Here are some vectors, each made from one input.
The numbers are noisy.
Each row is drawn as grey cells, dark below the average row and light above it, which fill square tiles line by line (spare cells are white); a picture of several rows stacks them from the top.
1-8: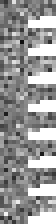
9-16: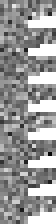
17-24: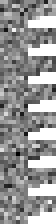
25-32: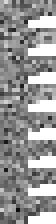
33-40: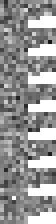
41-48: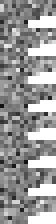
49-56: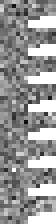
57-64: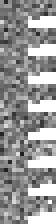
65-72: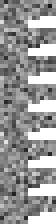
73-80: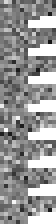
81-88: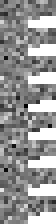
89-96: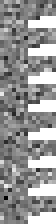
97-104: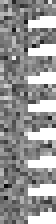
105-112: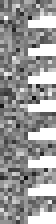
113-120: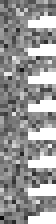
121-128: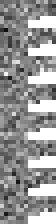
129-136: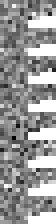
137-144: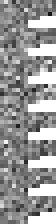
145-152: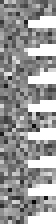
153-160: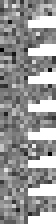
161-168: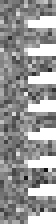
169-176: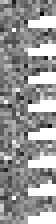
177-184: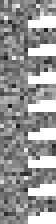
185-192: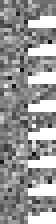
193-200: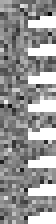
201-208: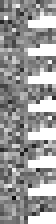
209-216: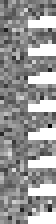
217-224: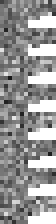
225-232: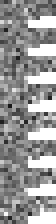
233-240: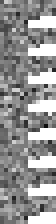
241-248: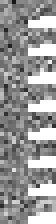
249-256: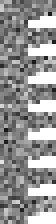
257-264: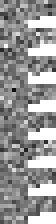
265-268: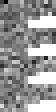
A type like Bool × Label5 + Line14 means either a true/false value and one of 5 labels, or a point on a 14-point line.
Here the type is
List3(Line7).
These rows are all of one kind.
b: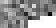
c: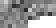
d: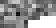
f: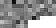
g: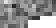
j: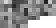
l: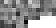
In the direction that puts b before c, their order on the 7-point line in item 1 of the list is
l, d, g, b, c, f, j.
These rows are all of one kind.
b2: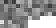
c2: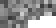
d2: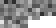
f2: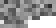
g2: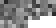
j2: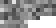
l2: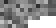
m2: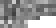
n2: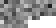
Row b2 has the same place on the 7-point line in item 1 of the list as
d2, f2 and n2.
